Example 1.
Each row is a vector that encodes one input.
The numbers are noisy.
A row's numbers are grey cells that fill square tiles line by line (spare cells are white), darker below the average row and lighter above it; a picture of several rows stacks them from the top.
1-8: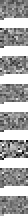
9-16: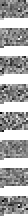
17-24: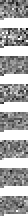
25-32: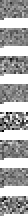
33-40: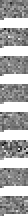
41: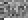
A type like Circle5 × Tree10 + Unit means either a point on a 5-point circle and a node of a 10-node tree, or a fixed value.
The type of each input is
Tree9.
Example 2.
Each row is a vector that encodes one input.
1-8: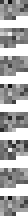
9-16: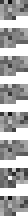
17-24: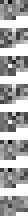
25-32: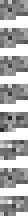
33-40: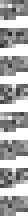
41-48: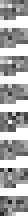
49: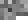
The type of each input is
Circle6.
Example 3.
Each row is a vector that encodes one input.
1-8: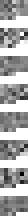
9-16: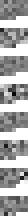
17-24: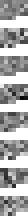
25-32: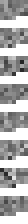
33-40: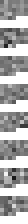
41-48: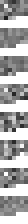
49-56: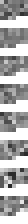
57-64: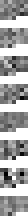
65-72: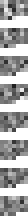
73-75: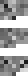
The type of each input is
Bool × Bool × Bool.
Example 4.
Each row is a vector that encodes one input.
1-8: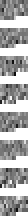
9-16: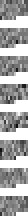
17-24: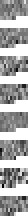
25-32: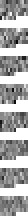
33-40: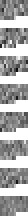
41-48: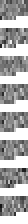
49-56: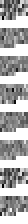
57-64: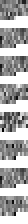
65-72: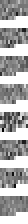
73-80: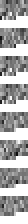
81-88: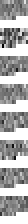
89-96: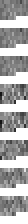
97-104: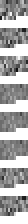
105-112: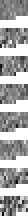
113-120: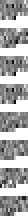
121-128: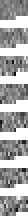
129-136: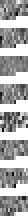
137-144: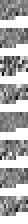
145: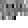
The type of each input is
Tree10 + Unit.
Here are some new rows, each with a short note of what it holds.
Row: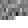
a node of a 10-node tree
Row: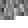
a node of a 10-node tree
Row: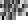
a fixed value
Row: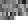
a node of a 10-node tree
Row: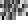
a fixed value
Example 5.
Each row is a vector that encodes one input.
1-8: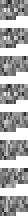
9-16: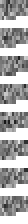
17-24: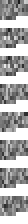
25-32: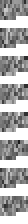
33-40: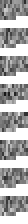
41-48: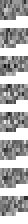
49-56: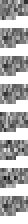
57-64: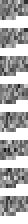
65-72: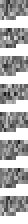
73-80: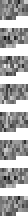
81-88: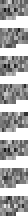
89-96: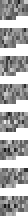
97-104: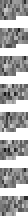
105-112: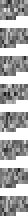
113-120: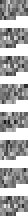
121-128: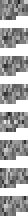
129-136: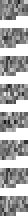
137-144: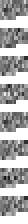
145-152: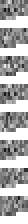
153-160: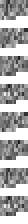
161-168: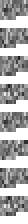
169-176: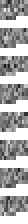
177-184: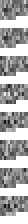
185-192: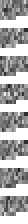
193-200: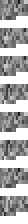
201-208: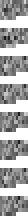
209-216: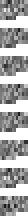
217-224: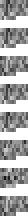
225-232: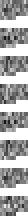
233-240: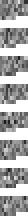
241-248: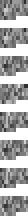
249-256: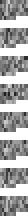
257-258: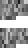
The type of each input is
Bool × Bool × Bool.
